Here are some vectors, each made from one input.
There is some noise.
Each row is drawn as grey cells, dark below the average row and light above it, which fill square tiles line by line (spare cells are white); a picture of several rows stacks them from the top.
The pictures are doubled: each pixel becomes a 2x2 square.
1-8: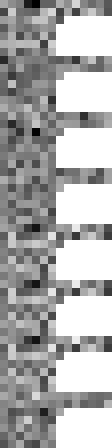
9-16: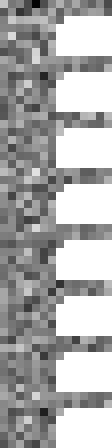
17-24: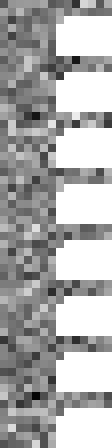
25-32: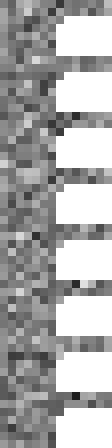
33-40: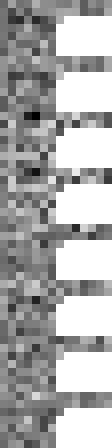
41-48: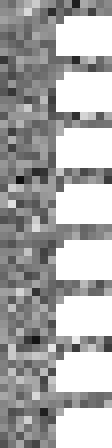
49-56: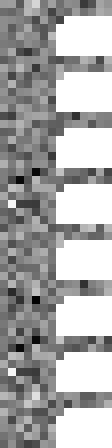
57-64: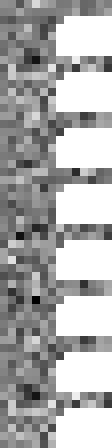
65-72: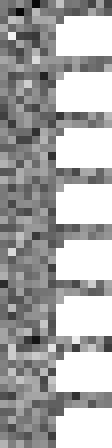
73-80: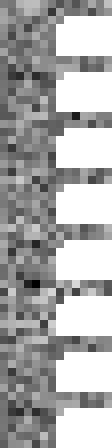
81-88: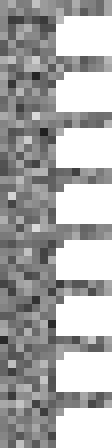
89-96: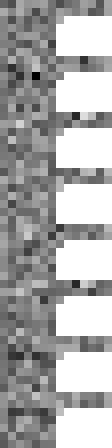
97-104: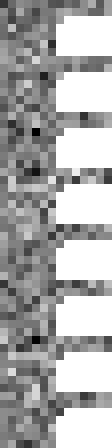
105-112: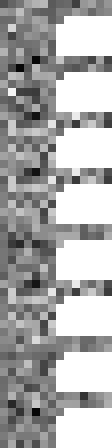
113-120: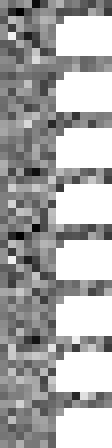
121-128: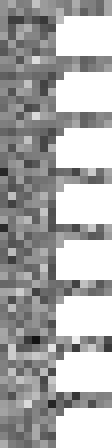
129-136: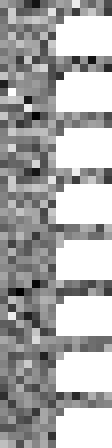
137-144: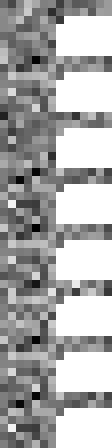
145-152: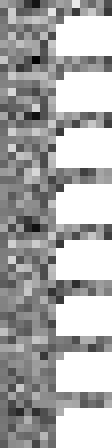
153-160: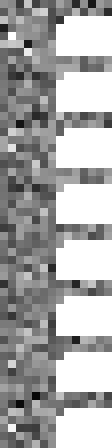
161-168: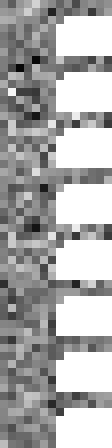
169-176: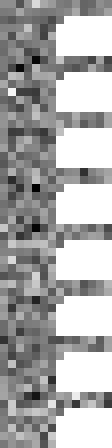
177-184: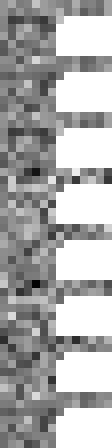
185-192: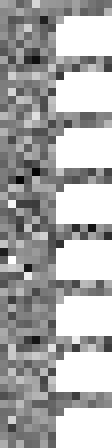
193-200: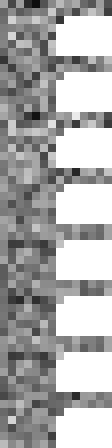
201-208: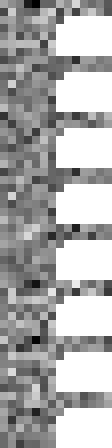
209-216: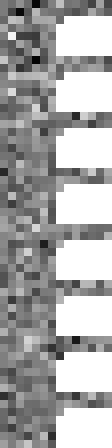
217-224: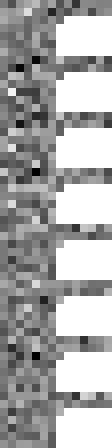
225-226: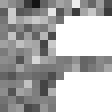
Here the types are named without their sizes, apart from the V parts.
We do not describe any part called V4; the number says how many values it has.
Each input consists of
either a point on a line, or a list of items, each a true/false value and a value of V4.
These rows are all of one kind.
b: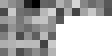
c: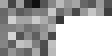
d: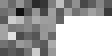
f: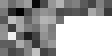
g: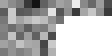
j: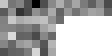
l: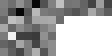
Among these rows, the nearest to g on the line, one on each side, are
b and c.
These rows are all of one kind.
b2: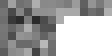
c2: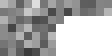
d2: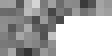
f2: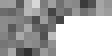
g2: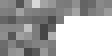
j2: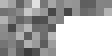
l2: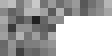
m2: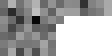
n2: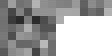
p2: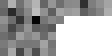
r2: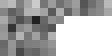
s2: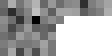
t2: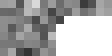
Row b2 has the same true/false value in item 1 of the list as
g2 and n2.
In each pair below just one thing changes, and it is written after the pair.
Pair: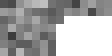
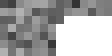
the value of V4 in item 2 of the list
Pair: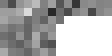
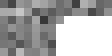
the true/false value in item 1 of the list
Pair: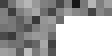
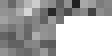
the value of V4 in item 1 of the list
